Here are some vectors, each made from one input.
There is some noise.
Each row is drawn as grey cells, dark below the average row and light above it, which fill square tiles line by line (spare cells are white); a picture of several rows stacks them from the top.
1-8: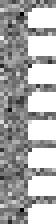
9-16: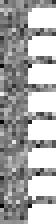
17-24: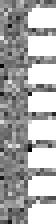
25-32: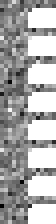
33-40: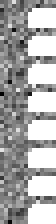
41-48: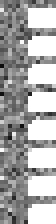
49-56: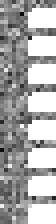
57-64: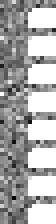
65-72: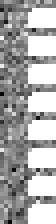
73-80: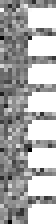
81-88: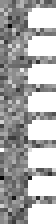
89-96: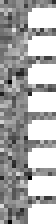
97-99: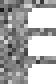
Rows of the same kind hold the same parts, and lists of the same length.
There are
2 kinds of row.
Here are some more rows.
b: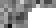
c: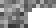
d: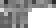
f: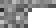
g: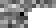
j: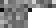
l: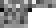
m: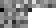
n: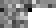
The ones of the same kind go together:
b, c, d, g
f, j, l, m, n

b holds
a point on a 5-point line and a point on a 7-point line.
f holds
a point on a 7-point line and a node of a 7-node tree.
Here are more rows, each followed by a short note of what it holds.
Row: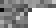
a point on a 7-point line and a node of a 7-node tree
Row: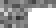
a point on a 5-point line and a point on a 7-point line
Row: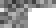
a point on a 5-point line and a point on a 7-point line
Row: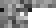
a point on a 7-point line and a node of a 7-node tree
